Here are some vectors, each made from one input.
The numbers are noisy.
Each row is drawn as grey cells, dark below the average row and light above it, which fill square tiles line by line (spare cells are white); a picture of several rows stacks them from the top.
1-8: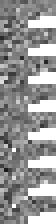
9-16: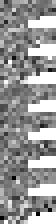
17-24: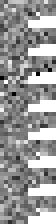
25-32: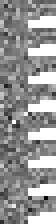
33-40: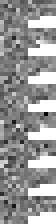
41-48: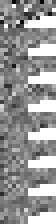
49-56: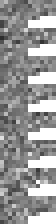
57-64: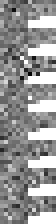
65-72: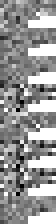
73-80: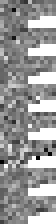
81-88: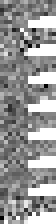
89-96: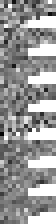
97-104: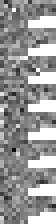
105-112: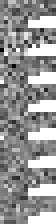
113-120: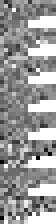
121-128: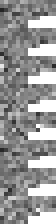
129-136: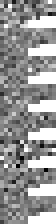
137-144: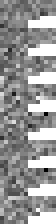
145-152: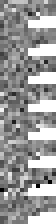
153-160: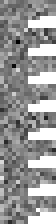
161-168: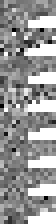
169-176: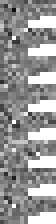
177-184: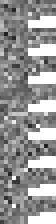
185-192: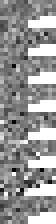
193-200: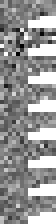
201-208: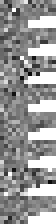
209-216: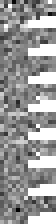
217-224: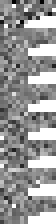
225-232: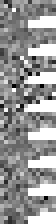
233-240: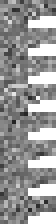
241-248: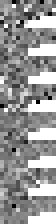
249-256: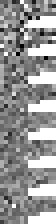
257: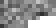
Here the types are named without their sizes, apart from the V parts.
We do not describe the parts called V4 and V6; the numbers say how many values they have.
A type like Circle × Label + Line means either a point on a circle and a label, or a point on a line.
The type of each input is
Bool × Bool × Bool × Bool × (Line + V4) + V6.
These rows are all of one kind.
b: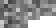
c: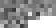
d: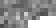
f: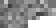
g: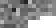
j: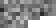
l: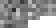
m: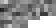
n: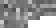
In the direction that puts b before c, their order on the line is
m, g, b, l, f, d, n, j, c.
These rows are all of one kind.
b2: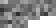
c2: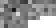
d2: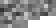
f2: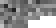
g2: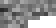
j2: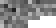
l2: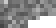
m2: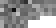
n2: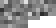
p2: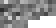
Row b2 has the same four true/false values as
d2, g2, n2 and p2.
